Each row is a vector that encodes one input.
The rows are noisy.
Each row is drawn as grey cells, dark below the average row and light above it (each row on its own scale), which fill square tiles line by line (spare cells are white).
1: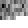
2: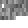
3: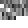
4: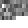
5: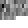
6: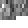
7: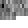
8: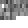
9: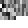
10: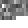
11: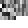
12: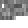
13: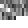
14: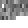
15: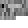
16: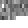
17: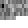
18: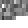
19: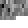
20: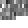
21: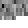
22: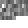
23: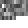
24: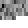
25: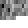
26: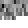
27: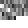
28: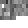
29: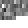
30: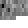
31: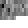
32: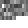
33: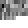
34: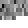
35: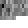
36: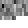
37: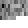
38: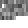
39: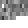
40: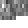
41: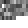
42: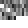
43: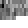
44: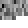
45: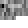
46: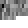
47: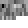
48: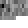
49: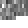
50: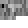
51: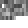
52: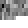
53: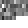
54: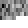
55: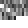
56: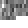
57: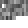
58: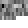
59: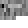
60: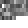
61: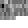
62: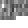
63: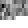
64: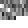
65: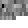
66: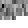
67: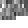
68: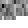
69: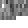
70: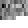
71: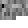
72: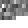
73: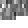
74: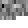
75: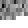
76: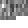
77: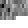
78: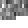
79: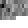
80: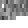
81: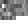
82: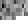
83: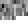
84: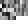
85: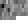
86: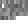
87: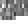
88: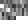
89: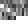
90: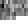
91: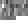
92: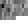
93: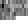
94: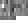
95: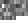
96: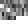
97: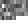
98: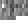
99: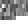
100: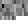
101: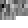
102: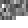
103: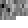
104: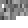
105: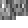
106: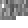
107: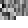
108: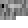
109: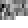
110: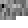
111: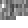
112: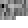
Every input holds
a true/false value, together with either a point on a 13-point circle, or a fixed value.
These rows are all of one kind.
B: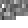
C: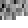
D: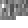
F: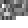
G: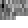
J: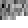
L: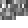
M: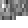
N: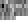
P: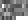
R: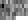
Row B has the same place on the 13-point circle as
G and R.
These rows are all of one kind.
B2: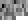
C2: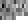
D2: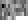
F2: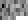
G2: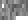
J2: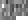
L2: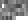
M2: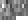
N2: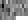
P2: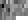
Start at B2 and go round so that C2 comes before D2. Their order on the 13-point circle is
B2, C2, F2, D2, G2, L2, P2, N2, M2, J2.
